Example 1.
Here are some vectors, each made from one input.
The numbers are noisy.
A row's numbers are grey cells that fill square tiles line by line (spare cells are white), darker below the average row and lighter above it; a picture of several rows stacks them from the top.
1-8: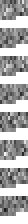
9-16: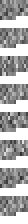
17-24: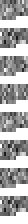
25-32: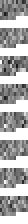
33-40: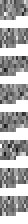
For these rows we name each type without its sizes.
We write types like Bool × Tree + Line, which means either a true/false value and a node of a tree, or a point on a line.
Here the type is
Line.
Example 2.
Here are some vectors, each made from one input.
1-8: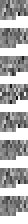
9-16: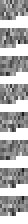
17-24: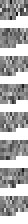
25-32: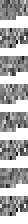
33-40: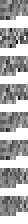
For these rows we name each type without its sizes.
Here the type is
Line.
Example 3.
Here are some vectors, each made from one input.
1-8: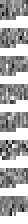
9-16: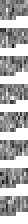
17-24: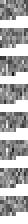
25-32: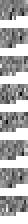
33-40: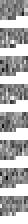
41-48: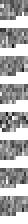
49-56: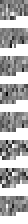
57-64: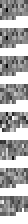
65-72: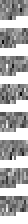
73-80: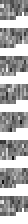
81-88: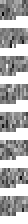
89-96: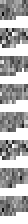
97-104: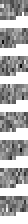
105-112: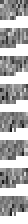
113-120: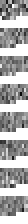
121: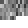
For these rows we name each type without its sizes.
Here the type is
Circle + Unit.
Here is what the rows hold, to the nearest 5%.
About 95% of them hold a point on a circle. The rest hold a fixed value.
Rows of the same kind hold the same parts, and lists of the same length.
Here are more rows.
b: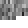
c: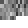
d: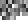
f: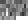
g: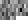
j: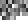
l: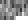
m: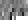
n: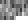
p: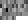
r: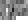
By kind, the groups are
b, c, f, g, l, m, n, p, r
d, j

